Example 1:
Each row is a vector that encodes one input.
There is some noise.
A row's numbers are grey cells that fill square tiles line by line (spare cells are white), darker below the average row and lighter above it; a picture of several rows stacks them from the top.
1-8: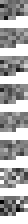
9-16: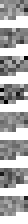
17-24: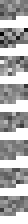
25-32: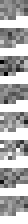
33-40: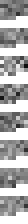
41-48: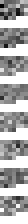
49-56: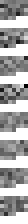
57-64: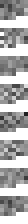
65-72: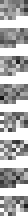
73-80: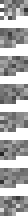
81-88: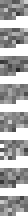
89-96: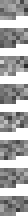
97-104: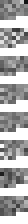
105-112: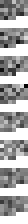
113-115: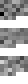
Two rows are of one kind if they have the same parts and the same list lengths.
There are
2 kinds of row.
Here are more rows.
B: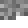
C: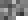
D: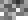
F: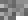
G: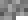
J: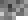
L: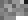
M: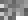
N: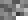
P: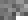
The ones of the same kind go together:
B, F, G, L, M, P
C, D, J, N

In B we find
a node of a 12-node tree.
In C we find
one of 9 labels.
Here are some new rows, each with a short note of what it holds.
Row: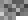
one of 9 labels
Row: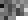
one of 9 labels
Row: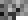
a node of a 12-node tree
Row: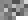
one of 9 labels
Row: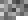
one of 9 labels
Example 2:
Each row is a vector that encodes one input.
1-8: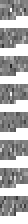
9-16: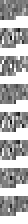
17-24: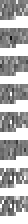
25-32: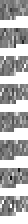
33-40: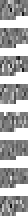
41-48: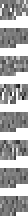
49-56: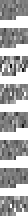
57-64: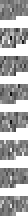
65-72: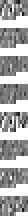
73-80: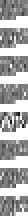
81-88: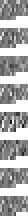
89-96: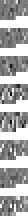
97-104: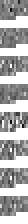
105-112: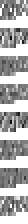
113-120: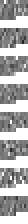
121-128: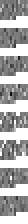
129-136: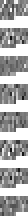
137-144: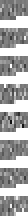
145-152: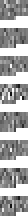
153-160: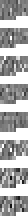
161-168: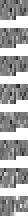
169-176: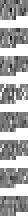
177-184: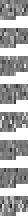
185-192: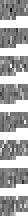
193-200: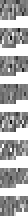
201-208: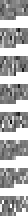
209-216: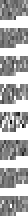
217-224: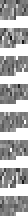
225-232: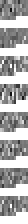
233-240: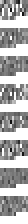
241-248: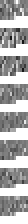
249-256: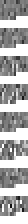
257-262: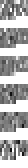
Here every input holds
one of 9 labels, together with either a fixed value, or a node of a 12-node tree.
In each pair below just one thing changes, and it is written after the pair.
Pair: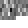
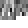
the label
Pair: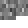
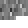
the node of the tree
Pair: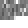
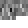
the label
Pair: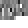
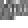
the node of the tree
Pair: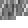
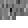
the label
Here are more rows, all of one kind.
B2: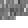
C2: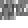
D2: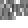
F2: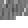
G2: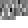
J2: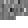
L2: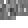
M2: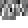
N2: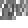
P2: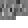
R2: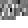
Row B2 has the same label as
G2, L2 and R2.
